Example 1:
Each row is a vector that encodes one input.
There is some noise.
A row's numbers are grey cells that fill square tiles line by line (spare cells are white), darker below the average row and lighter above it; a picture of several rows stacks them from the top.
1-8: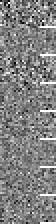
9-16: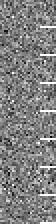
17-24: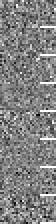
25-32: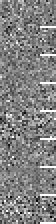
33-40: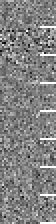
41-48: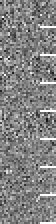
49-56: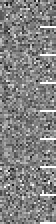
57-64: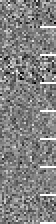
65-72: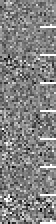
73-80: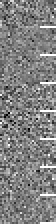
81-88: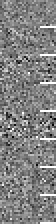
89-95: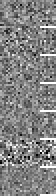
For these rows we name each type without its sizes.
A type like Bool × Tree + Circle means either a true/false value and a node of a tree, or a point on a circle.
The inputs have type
List(Line) × (Tree + Unit).
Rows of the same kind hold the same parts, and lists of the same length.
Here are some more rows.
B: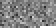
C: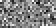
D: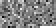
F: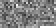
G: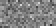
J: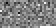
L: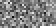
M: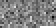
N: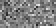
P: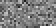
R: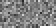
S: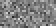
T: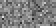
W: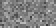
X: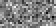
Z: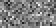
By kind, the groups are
B, R, S, W
C, G, M, Z
D
F, J, N, T, X
L
P

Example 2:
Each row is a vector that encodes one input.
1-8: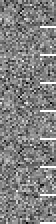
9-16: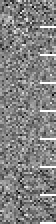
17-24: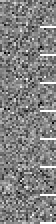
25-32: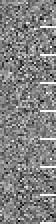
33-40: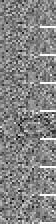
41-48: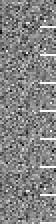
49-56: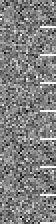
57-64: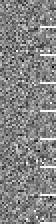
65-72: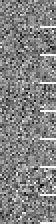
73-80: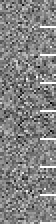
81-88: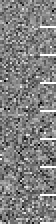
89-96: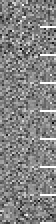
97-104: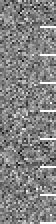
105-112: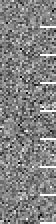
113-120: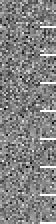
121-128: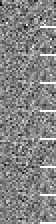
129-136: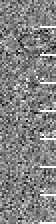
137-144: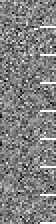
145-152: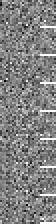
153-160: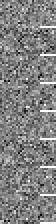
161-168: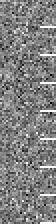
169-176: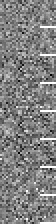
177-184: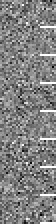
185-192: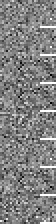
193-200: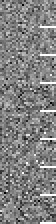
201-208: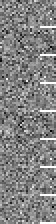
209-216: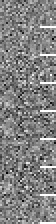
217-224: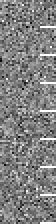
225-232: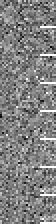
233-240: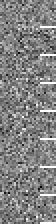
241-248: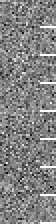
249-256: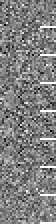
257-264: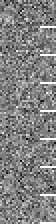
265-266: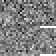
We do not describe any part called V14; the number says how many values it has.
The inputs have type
Line3 × Line6 + Line15 + V14.
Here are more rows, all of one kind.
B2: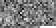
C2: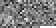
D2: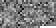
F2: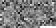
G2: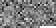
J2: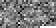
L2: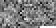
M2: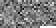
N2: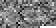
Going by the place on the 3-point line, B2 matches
C2 and M2.
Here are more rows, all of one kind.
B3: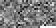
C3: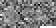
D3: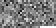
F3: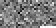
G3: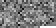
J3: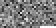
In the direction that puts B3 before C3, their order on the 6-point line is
G3, D3, B3, F3, J3, C3.
